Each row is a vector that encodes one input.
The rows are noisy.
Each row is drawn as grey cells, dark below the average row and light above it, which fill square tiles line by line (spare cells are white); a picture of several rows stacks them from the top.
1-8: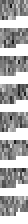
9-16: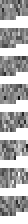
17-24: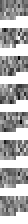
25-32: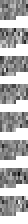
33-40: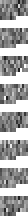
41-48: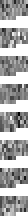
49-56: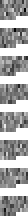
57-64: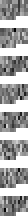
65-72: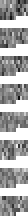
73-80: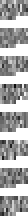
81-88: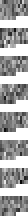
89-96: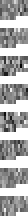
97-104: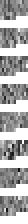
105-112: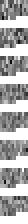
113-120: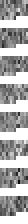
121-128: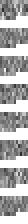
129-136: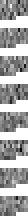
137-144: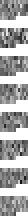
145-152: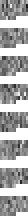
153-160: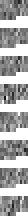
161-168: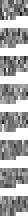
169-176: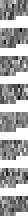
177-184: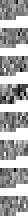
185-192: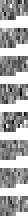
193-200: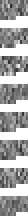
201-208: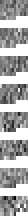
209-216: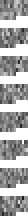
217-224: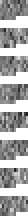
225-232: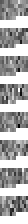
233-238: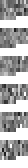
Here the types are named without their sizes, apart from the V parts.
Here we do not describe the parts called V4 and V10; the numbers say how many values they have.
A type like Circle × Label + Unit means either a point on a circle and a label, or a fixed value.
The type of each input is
(Bool × Bool × Bool + V10) × Label × (Line + V4).
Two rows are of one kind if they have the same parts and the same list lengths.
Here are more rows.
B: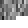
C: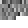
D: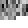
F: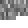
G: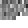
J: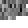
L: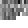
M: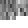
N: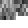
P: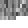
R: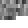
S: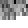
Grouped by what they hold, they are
B, N, R, S
C, D, G, L
F, M
J, P

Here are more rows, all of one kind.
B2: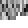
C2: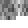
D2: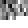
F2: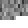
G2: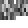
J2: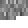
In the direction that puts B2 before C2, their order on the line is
G2, B2, J2, D2, C2, F2.
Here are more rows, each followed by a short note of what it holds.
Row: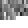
a label, a point on a line and three true/false values
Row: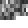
a label, a point on a line and three true/false values
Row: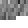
a label, a value of V4 and a value of V10
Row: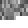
a label, a point on a line and three true/false values
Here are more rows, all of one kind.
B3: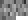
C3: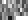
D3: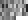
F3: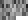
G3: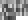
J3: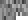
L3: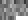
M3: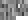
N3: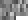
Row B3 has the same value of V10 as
G3 and J3.
